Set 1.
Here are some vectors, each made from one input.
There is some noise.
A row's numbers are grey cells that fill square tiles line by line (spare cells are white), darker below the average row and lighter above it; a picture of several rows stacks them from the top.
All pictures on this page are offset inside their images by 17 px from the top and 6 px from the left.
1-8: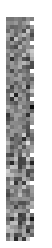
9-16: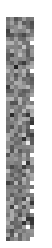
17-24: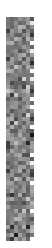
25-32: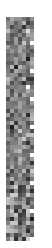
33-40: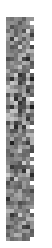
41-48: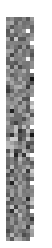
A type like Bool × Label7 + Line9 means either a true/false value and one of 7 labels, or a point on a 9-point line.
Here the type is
List2(Line5).
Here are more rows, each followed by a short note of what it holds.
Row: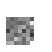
a list of one item
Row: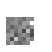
a list of one item
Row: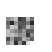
the empty list
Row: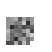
a list of two items
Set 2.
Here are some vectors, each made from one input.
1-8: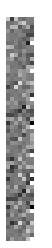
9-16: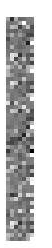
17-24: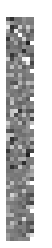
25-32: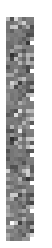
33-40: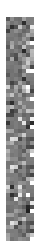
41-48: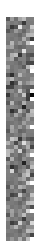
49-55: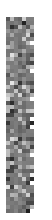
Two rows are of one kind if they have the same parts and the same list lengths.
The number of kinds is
3.
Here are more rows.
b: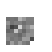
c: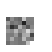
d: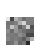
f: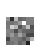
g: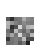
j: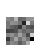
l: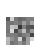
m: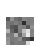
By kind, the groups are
b, c, g, m
d, f, l
j

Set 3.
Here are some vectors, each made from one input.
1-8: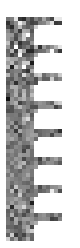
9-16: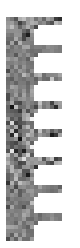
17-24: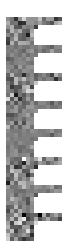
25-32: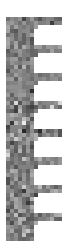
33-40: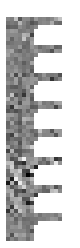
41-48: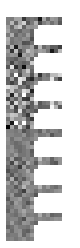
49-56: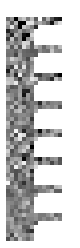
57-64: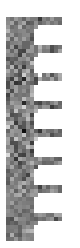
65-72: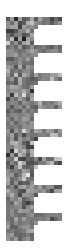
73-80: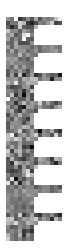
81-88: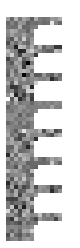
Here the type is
(Bool × Bool × Bool + Unit) × Tree12.
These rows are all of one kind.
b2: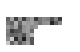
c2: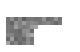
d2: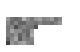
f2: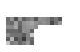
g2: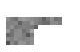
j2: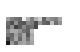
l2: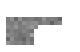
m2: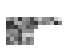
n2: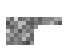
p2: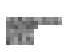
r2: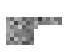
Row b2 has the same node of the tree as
f2 and m2.
